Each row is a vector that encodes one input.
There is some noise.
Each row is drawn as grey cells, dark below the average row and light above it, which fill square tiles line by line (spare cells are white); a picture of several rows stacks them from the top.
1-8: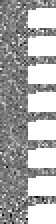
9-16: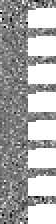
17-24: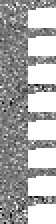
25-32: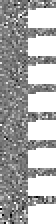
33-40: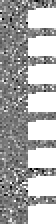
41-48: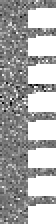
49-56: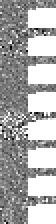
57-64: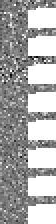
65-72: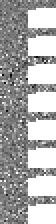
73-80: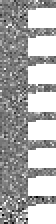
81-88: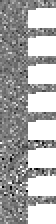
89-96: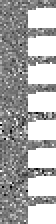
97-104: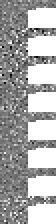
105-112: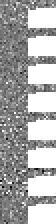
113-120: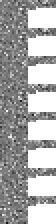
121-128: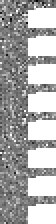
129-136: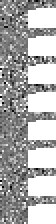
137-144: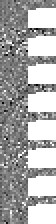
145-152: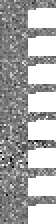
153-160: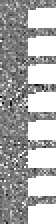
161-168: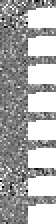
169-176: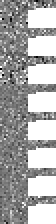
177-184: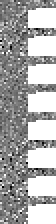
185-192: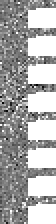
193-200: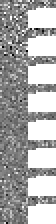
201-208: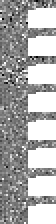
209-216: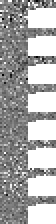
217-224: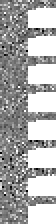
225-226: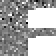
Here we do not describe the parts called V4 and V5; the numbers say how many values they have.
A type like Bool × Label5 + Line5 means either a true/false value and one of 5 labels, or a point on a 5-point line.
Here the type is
Bool × (Label8 + V4 × V5) + Label6.
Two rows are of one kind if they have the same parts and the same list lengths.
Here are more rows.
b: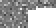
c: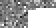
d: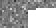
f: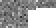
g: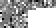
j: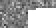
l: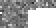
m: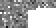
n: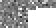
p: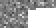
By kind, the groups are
b, c, d, f, n
g
j, l, m, p

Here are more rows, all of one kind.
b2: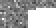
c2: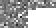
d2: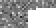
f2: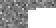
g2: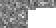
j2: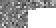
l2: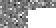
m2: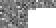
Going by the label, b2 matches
j2 and m2.
